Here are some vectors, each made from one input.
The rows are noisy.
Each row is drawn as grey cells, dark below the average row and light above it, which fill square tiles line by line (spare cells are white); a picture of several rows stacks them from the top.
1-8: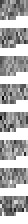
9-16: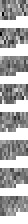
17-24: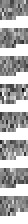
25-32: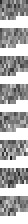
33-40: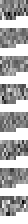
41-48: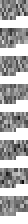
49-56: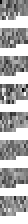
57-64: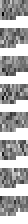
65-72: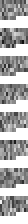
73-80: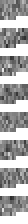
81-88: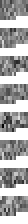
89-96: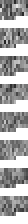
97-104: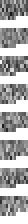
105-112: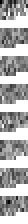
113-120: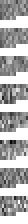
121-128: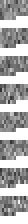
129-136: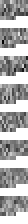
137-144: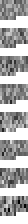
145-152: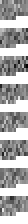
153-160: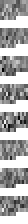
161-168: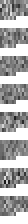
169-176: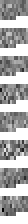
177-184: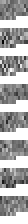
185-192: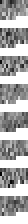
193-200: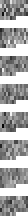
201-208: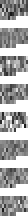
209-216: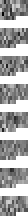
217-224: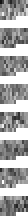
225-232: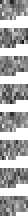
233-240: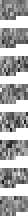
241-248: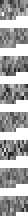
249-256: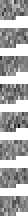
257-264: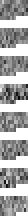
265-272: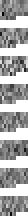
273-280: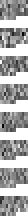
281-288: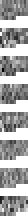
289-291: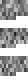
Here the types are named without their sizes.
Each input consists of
a list of points on a line.
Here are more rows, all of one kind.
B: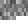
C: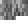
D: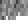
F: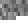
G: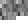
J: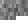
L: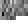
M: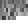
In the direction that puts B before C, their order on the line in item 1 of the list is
D, M, B, G, F, J, C, L.
